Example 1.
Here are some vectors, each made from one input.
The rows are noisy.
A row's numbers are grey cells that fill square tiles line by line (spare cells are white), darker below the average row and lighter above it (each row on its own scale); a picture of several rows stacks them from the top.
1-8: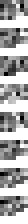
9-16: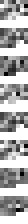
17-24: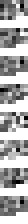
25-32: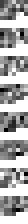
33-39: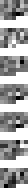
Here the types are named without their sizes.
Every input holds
either a point on a line, or three true/false values.
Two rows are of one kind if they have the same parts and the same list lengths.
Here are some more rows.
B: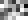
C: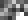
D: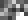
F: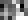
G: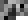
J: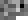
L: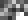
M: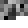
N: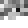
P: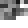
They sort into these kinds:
B, N
C, D, F, G, J, L, M, P

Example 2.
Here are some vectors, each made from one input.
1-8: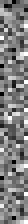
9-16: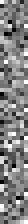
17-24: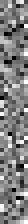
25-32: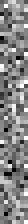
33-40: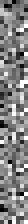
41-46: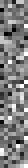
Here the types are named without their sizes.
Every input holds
a list of points on a line.
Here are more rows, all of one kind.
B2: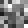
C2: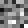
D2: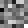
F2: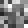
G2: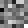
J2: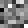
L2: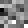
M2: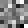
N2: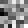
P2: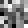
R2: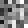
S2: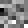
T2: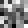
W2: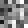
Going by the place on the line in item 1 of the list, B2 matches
F2, P2 and T2.
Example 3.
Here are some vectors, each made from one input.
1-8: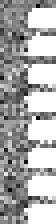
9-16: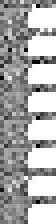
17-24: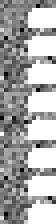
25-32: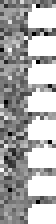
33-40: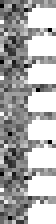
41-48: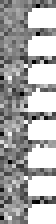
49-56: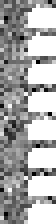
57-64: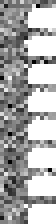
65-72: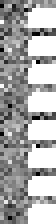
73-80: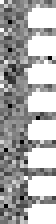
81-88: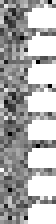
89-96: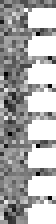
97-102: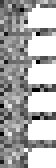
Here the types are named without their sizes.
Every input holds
either a point on a circle, or a point on a line.
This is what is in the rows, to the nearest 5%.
About 50% of them hold a point on a circle. The rest hold a point on a line.
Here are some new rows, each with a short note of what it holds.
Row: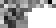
a point on a circle
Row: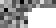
a point on a circle
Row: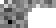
a point on a circle
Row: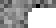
a point on a line
